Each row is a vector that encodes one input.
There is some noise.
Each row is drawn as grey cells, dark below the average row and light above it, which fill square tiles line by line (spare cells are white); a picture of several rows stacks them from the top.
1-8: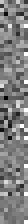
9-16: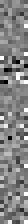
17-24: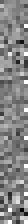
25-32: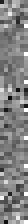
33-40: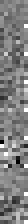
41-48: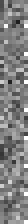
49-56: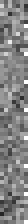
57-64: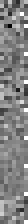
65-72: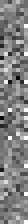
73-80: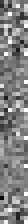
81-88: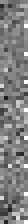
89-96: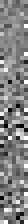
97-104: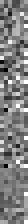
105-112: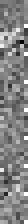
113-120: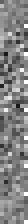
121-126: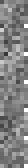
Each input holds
either one of 5 labels, or one of 10 labels and a true/false value.
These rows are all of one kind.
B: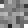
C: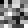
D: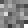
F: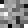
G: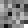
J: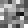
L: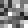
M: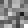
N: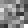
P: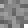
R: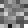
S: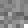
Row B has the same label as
F, G and L.
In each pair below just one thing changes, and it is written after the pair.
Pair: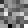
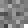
the label
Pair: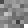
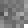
the true/false value
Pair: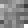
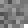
the true/false value
